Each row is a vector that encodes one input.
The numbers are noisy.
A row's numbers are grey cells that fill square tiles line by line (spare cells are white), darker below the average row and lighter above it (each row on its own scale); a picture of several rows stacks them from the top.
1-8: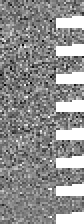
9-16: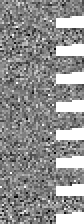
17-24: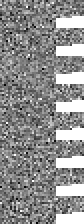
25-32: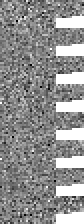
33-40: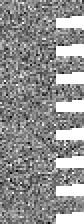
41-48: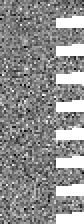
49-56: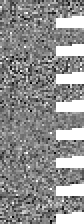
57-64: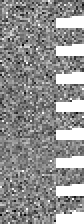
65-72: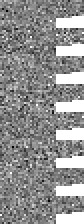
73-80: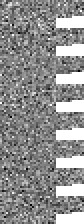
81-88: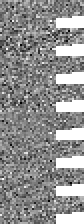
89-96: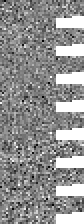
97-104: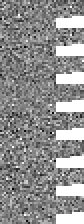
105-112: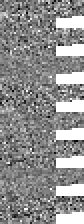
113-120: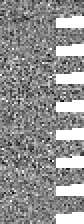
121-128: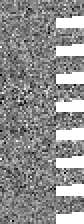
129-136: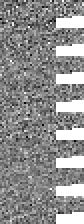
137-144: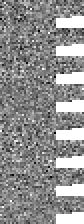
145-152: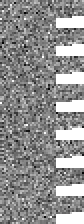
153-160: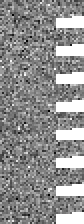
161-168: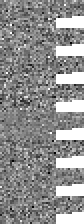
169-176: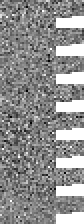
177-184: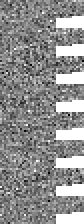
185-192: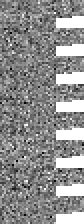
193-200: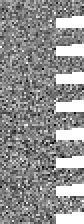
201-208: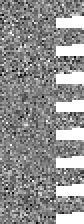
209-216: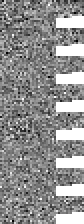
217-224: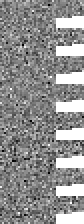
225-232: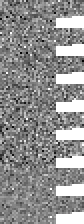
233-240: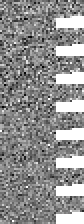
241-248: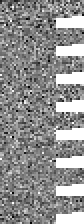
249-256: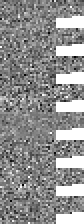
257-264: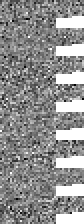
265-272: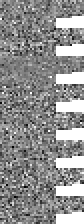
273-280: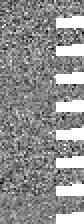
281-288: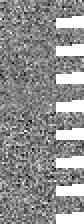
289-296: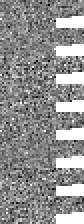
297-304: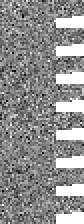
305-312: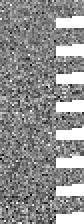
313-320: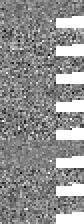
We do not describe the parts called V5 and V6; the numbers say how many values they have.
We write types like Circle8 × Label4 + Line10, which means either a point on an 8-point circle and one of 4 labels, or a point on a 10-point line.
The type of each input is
Circle14 × (Line9 + V6) × V5.
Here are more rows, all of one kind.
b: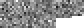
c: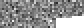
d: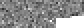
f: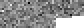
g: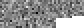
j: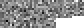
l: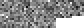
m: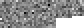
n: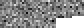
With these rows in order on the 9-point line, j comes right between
g and n.
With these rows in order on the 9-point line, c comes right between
d and l.
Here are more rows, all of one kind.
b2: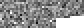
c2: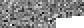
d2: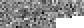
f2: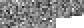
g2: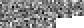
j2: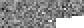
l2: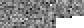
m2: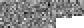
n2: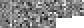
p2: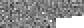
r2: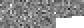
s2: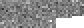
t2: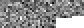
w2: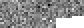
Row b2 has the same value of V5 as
d2, g2, m2 and s2.
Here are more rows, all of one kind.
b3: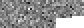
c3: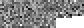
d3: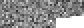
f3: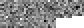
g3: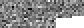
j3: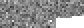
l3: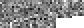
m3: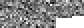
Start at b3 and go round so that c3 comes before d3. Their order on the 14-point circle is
b3, g3, c3, d3, f3, l3, m3, j3.
